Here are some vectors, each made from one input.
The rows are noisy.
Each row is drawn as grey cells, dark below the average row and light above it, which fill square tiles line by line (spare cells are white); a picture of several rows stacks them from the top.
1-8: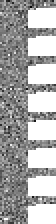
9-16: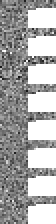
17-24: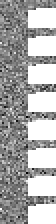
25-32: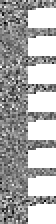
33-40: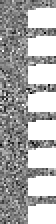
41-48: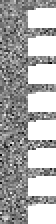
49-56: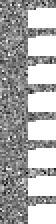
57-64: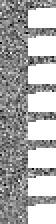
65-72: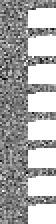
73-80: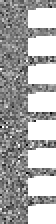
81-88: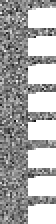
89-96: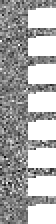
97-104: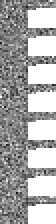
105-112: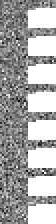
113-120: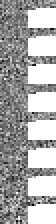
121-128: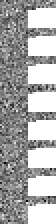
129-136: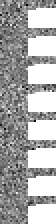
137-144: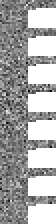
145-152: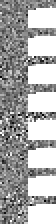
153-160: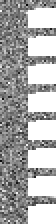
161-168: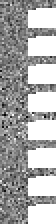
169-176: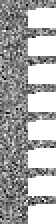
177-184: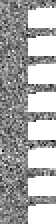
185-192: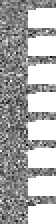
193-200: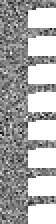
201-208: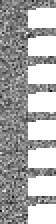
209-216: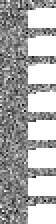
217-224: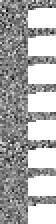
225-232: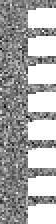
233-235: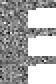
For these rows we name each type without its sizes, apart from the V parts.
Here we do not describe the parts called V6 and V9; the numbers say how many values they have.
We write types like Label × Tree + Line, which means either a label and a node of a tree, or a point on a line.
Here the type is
(Bool × Bool × Bool × V9 + Label) × V6.
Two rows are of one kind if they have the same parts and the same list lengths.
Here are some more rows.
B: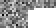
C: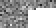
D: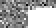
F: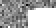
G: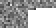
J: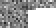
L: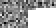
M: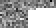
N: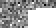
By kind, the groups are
B, C, G, J, L, M
D, F, N

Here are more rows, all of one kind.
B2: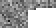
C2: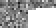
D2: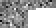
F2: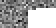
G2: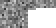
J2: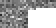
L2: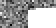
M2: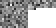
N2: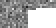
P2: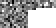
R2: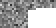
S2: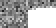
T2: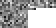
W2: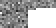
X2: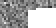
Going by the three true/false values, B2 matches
C2, D2, N2 and W2.
